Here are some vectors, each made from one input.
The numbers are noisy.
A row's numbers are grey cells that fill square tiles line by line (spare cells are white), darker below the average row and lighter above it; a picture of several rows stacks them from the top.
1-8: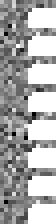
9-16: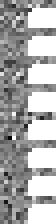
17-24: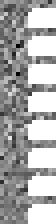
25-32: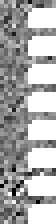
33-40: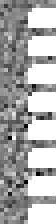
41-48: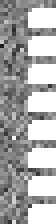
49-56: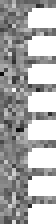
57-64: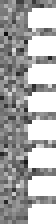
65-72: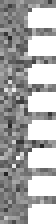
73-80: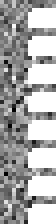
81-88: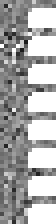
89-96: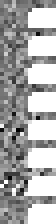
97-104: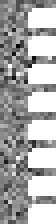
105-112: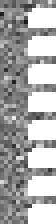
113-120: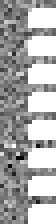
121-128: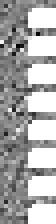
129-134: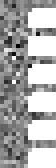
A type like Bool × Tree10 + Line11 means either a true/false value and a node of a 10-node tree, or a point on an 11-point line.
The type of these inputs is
List2(Line7) + Tree10.
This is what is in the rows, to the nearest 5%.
About 35% of them hold a node of a 10-node tree. The rest are lists of up to two points on a 7-point line: about 5% of all rows are empty, 25% hold one and 35% two.
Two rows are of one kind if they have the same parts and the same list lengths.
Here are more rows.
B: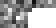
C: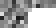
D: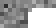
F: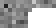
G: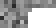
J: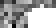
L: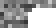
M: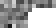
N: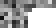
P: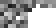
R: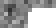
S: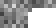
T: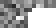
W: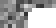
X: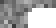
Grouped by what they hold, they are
B, M, S, W
C, G, N
D, F, J, T, X
L, P, R

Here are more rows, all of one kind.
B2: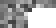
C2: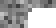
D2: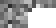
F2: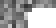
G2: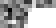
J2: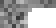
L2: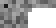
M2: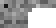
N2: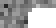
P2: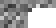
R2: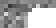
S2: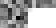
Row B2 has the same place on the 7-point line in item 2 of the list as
C2, J2, L2 and M2.
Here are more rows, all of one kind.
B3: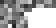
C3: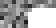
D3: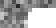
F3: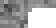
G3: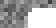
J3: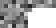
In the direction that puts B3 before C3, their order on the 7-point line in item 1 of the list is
D3, B3, G3, F3, C3, J3.
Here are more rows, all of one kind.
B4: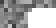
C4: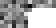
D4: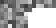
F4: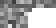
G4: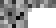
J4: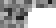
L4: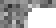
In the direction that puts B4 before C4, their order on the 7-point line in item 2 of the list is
B4, J4, C4, G4, D4, F4, L4.
